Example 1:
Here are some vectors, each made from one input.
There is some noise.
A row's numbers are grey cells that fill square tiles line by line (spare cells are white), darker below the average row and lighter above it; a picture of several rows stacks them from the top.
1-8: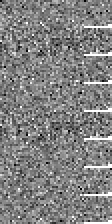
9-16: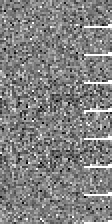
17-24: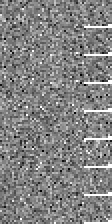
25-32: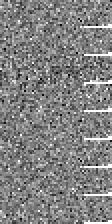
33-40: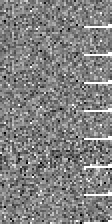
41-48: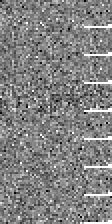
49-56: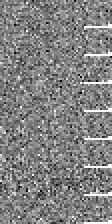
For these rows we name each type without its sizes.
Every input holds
either a point on a circle, or a fixed value.
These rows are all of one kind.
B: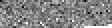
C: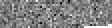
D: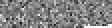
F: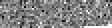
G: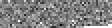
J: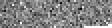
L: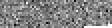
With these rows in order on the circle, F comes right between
G and L.
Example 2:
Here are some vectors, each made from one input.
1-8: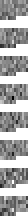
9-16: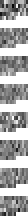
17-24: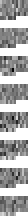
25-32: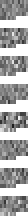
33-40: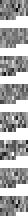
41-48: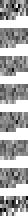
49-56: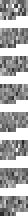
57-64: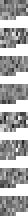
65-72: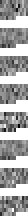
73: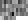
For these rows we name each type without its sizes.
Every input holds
four true/false values.
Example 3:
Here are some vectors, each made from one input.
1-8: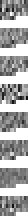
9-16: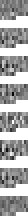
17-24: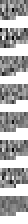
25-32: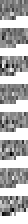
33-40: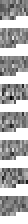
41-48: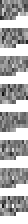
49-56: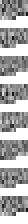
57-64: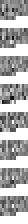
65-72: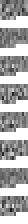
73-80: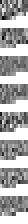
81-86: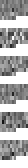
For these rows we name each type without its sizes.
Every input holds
a point on a line.
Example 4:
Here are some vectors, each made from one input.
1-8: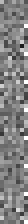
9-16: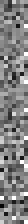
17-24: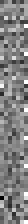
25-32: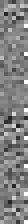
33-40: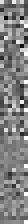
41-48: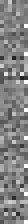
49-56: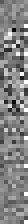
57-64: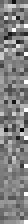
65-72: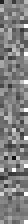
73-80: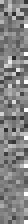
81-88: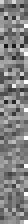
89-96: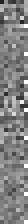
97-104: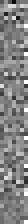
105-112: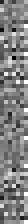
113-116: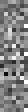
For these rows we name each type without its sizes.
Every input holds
a point on a circle.
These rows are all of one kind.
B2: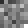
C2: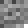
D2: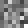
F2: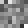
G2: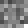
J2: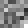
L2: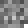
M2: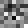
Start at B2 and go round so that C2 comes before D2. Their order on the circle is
B2, G2, J2, M2, C2, D2, F2, L2.
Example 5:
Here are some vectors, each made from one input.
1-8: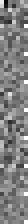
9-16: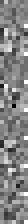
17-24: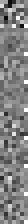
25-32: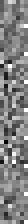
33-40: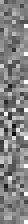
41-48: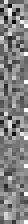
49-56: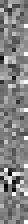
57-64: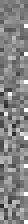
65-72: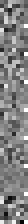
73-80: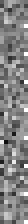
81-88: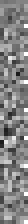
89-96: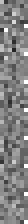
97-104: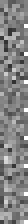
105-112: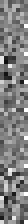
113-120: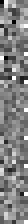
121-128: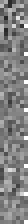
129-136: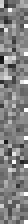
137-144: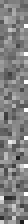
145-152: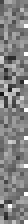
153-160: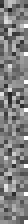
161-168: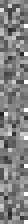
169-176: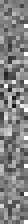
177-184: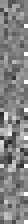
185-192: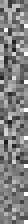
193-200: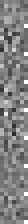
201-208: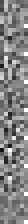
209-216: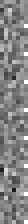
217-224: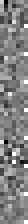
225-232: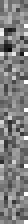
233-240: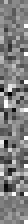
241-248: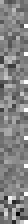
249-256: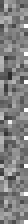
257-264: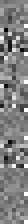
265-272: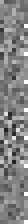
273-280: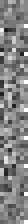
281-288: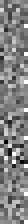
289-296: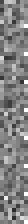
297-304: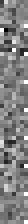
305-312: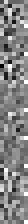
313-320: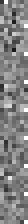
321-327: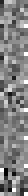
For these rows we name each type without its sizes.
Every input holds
a node of a tree.
